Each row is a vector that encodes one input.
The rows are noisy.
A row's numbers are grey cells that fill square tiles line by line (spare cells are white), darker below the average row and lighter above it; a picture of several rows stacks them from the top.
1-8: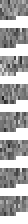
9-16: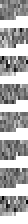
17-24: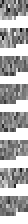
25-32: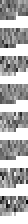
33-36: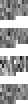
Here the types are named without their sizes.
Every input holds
either a point on a line, or three true/false values.
